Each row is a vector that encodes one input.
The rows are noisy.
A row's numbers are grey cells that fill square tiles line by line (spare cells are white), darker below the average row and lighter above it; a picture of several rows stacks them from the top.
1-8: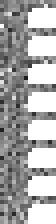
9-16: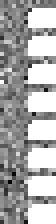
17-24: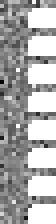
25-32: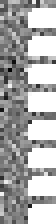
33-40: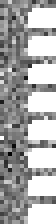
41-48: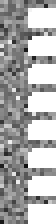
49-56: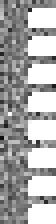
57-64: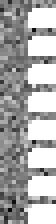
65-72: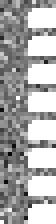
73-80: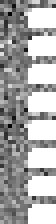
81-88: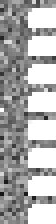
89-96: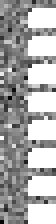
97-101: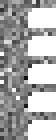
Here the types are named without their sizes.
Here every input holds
a list of points on a line.
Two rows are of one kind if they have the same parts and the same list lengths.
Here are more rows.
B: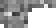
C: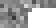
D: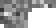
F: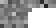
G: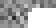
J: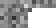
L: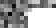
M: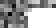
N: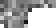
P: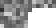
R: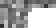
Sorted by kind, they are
B, D, N, P
C, F, G, J, R
L, M

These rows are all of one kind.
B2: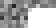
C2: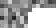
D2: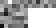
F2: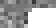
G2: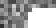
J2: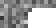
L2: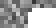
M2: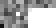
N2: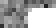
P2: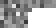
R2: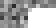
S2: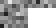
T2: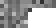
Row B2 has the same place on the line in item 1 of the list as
C2 and R2.
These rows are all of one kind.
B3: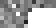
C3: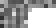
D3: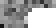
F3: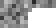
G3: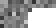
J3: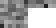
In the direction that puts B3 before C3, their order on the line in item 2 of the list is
B3, D3, G3, F3, C3, J3.
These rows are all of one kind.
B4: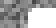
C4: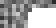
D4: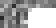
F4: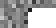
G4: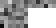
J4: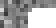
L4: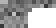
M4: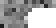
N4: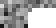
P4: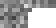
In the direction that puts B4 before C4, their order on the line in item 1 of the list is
J4, F4, B4, P4, D4, C4, L4, M4, G4, N4.
